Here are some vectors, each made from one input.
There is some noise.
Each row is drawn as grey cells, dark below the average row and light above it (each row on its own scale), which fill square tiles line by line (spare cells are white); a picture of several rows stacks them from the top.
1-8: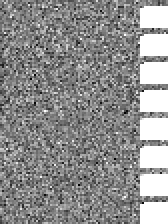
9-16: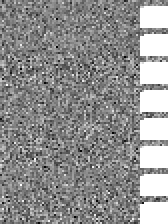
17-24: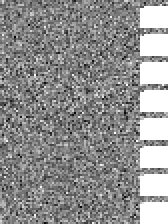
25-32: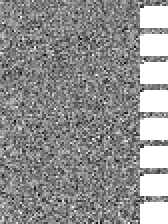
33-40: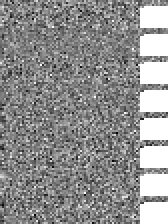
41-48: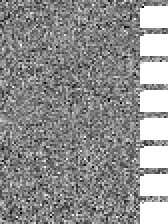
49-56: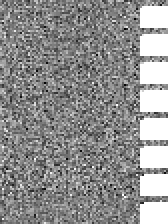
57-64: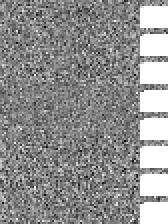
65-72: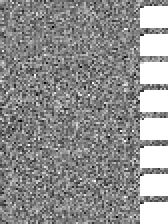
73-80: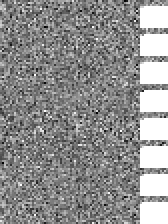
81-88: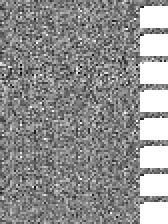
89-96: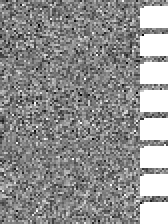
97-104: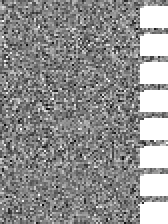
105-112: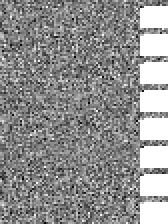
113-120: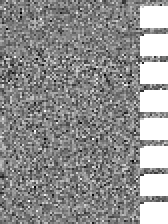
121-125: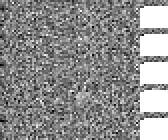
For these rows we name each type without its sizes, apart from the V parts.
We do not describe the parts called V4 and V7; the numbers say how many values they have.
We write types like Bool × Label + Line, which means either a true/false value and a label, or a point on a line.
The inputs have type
Line × V4 + (Tree + Unit) × V7.
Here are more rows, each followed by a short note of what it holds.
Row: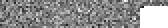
a point on a line and a value of V4
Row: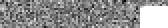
a point on a line and a value of V4
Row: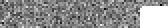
a node of a tree and a value of V7
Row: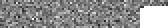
a point on a line and a value of V4
